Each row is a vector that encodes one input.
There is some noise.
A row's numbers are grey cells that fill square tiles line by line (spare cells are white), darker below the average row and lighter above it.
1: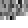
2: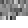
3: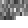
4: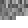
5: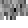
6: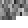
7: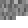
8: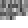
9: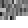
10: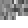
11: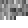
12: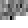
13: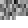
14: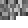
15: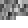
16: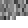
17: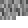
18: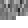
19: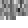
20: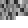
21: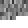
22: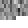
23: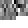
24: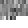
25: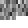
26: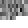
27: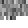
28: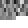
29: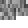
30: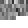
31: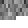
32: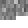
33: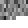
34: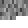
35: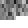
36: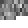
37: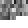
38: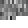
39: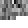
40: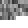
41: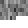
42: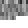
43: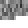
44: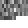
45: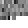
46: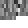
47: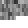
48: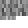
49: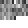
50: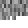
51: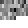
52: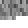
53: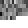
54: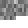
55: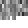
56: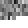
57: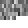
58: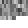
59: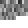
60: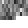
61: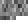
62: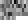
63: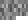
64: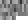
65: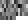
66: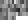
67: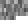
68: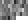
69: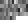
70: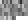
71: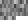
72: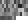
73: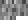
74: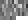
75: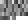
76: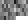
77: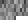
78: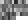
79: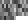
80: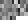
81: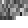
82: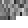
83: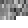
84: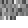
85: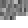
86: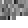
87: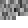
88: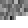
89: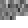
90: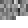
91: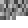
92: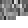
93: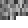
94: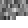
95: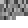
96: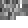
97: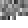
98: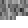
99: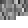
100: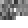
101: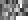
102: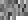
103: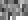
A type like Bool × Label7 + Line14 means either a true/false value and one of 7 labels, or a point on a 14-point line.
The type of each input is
(Label5 + Line6) × Line7.
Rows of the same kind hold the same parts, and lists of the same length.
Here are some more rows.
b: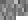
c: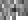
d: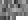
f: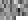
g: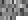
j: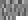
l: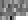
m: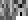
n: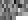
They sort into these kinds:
b, c, f, g, j, l
d, m, n

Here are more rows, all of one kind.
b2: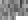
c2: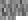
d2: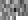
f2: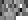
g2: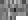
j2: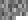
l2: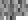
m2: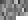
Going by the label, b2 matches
c2 and j2.
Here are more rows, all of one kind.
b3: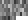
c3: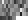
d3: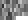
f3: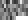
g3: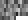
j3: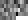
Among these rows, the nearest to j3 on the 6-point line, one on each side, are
f3 and g3.
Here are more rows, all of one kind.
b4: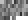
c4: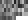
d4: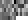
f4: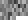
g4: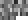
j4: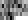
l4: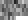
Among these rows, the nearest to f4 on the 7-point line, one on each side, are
b4 and l4.
